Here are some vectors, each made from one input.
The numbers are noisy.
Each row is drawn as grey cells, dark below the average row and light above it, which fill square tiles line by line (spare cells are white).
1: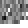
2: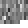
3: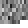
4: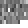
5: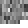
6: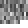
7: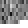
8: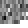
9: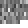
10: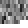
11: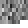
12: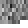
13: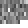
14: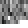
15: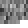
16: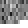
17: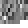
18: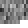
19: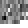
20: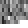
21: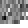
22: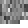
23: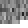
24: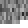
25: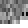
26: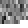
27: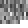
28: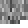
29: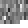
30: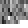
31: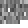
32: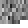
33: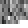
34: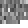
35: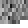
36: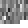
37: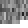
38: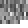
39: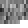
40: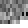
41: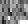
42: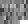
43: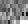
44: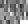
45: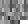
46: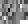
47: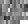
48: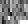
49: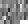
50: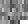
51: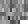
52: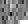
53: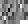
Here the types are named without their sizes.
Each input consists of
a node of a tree and a true/false value.
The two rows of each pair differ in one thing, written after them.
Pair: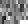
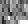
the true/false value
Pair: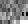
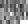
the true/false value
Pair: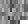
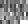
the node of the tree
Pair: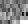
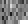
the node of the tree
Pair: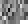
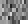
the true/false value
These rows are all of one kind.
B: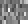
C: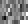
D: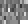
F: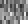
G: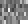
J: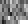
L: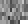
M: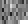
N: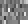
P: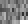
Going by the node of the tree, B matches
D, G, N and P.
